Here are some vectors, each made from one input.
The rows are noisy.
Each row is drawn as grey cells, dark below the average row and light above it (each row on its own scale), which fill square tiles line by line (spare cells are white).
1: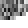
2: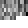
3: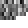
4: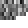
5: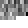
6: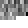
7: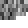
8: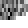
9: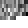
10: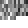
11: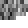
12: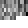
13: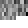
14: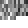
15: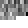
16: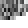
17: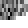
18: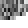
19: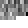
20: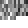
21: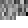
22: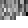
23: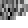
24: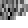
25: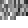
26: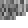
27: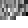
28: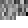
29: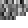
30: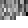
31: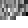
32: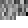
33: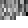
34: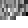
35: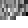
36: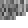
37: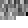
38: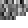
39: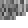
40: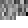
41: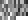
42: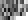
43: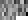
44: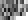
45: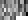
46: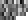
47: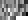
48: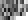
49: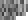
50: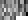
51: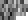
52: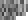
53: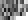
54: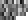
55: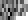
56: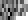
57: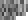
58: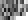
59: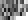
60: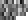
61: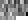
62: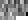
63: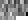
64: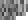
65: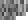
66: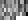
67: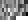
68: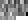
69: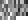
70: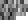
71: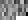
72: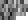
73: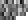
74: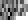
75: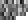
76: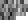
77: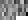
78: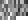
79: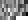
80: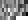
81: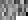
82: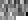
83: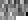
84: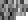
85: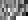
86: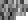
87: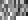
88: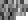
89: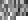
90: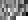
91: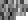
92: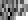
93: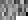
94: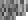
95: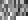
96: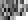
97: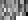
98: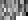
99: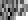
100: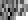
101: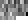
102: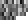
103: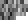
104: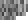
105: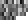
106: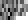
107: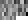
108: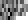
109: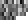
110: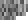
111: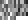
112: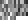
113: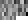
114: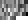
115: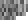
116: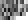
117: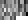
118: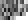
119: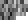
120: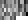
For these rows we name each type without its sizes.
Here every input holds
a point on a circle and a true/false value.
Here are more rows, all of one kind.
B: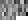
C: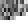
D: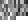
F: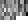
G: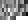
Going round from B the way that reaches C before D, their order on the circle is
B, C, D, G, F.
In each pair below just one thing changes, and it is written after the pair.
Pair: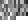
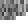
the true/false value
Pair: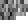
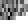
the place on the circle
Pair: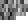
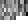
the true/false value
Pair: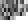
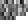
the place on the circle
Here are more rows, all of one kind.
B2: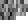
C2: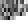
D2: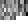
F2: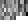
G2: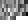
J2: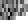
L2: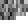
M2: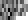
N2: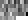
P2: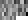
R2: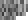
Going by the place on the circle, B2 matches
D2, F2 and L2.
